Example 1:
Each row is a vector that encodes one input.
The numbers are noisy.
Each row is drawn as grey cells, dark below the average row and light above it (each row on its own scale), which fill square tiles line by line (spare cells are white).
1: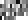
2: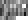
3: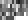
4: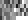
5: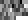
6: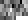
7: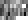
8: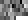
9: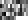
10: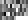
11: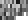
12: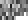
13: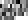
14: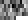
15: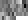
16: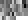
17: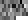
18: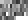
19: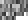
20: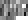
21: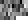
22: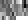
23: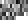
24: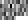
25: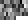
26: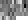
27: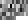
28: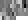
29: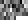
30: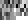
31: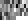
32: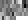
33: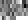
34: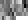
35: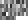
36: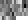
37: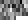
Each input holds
one of 5 labels.
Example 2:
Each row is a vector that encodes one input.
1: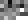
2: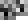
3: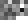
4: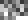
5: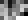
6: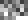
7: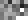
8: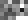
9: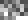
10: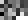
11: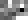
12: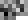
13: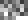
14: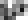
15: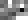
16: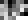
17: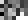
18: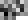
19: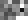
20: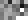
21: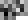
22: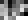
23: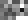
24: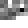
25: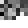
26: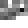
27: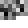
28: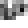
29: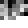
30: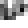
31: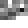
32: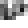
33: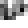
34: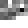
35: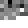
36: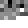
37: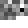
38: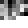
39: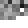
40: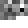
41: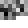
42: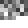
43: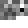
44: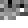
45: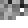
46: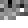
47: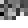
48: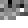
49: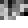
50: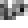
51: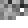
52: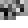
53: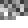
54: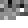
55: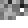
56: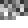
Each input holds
either a fixed value, or three true/false values.
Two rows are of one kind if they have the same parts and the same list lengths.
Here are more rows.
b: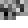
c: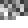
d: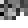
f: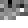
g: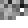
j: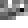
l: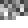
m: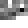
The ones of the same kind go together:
b, c, f, g, j, l, m
d

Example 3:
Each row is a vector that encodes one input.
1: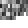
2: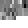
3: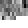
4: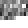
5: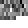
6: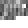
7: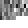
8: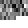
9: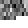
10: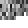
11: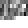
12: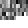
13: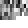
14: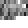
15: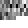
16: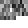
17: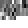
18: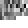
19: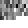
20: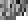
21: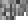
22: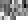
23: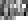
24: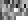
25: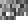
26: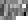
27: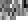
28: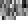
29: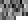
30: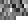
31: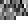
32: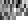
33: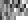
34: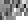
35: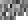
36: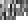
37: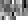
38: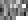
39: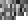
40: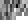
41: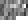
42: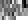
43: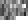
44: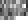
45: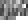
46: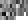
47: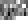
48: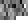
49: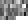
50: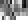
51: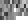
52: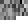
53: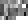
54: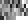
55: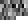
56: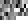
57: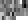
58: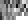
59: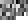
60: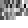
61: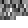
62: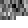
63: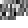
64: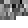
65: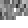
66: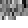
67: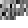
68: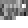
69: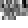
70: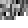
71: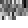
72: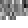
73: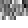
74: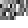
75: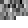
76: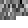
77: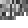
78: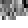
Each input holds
one of 5 labels.
